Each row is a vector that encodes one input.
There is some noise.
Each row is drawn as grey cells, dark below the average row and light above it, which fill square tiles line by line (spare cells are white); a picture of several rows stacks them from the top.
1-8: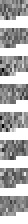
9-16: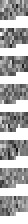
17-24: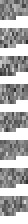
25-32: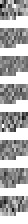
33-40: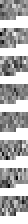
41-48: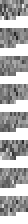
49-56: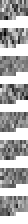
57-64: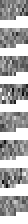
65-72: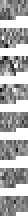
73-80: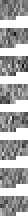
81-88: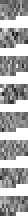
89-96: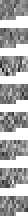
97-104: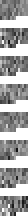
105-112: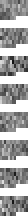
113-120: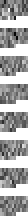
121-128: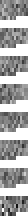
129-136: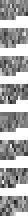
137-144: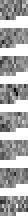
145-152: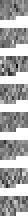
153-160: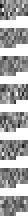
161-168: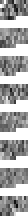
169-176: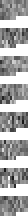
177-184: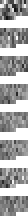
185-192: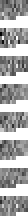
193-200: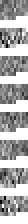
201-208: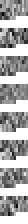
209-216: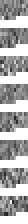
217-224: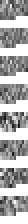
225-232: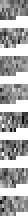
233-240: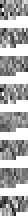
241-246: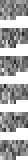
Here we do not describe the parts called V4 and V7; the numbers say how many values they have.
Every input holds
either a point on a 5-point line and three true/false values, or a node of a 10-node tree, or a value of V4 and a value of V7.
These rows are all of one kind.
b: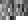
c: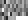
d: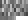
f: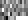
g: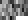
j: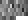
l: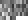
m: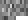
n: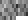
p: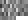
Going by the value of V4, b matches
d, g, j and p.
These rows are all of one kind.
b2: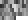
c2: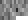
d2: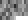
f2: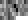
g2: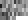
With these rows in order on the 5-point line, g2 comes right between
b2 and f2.
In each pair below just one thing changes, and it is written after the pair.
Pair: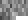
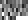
one of the three true/false values
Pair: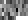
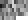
the place on the 5-point line
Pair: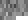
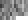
one of the three true/false values
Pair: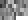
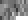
one of the three true/false values
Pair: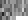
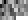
the place on the 5-point line
